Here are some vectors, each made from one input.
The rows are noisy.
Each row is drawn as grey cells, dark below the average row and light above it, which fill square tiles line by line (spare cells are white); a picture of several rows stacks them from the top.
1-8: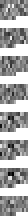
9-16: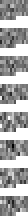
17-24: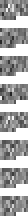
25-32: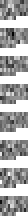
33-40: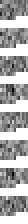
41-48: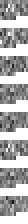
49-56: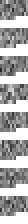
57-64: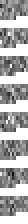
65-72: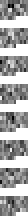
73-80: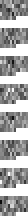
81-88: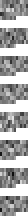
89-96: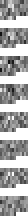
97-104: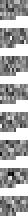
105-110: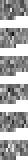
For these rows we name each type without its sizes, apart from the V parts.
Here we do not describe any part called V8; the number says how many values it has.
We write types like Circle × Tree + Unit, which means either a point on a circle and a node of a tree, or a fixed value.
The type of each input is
Bool × (Line + V8).
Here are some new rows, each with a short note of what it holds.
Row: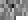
a true/false value and a value of V8
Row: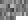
a point on a line and a true/false value
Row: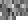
a true/false value and a value of V8
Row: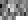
a true/false value and a value of V8
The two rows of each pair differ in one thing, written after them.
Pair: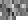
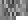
the true/false value
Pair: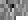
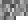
the value of V8
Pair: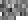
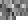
the value of V8
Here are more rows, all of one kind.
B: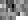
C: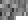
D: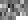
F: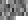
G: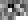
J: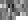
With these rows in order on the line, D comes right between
C and J.
